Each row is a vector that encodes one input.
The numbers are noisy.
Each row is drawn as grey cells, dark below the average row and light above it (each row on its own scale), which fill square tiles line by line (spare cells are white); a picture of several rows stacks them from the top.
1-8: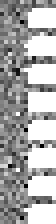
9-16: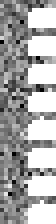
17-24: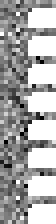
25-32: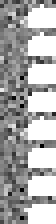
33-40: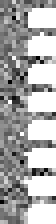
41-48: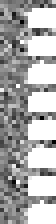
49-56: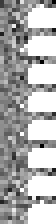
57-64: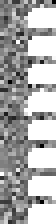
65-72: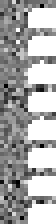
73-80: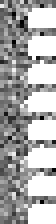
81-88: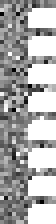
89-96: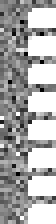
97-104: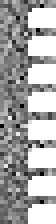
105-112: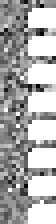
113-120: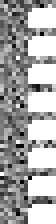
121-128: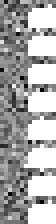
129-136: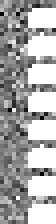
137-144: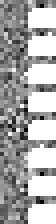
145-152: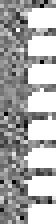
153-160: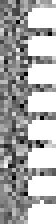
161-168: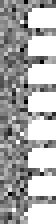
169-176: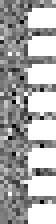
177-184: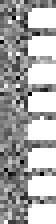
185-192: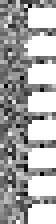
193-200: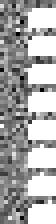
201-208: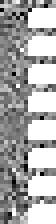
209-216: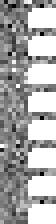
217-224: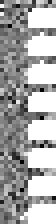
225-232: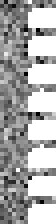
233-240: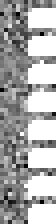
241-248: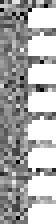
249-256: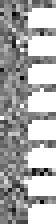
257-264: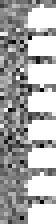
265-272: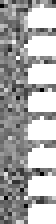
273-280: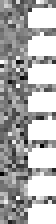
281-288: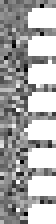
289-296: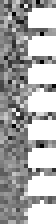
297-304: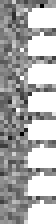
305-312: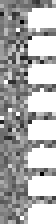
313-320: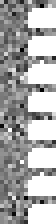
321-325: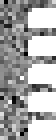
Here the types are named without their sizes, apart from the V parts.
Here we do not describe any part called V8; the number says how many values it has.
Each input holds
a list of items, each a label and a value of V8.
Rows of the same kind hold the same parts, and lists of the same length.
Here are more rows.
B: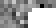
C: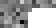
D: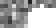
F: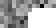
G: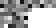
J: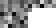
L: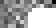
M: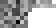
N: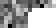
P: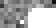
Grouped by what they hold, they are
B, C, F, G, J, N
D, L, P
M

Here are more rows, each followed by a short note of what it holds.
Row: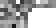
a list of two items
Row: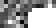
a list of two items
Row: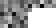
a list of two items
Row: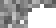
a list of one item
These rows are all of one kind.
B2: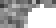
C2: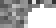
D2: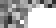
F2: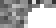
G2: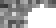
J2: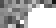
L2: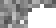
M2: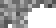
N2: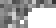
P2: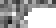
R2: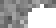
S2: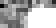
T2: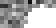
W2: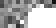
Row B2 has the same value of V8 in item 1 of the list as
J2, R2 and W2.
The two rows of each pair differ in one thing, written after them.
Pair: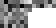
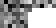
the value of V8 in item 2 of the list
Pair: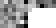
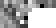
the label in item 2 of the list
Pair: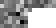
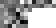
the value of V8 in item 1 of the list
